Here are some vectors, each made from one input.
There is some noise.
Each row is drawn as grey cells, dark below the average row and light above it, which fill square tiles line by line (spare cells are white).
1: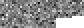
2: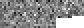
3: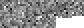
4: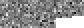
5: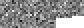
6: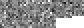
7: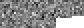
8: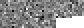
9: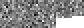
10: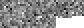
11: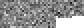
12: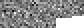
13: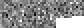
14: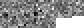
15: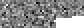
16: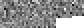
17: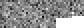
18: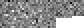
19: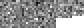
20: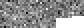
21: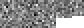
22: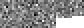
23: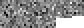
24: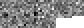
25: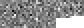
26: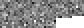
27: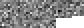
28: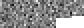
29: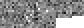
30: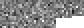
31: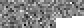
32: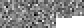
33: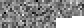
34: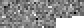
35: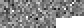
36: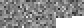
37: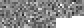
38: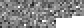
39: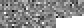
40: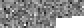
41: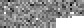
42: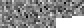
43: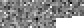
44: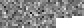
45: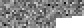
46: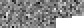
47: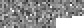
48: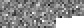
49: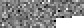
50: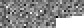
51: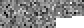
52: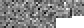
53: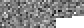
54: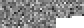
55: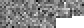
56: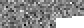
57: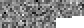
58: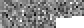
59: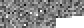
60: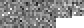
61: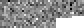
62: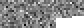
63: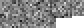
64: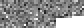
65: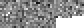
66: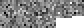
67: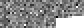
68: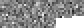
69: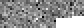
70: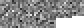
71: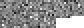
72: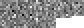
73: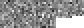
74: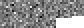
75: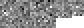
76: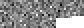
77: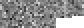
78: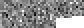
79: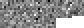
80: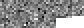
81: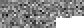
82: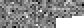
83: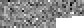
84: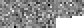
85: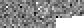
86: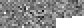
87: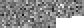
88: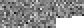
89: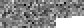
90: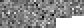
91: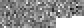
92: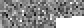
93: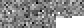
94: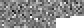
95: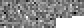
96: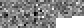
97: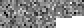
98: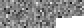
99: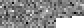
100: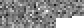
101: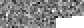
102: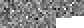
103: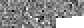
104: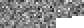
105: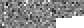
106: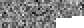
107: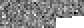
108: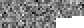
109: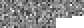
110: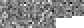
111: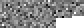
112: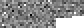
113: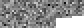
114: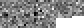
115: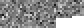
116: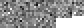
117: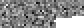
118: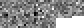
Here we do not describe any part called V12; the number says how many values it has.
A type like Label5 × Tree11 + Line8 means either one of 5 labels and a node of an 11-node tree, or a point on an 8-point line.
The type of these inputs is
List2(Line9) × V12.
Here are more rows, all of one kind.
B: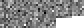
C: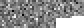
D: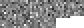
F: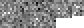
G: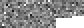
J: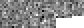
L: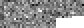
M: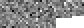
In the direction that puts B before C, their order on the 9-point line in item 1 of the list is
B, F, J, D, L, C, G, M.
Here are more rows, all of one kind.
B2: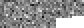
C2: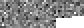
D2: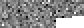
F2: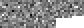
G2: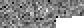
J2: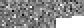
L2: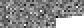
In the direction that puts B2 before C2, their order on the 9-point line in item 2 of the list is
D2, J2, B2, F2, L2, G2, C2.
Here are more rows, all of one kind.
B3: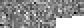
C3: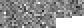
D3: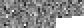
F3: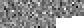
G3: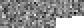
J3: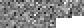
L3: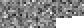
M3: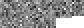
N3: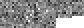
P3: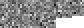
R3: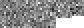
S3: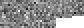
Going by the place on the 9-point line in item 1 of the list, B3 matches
C3, P3 and R3.
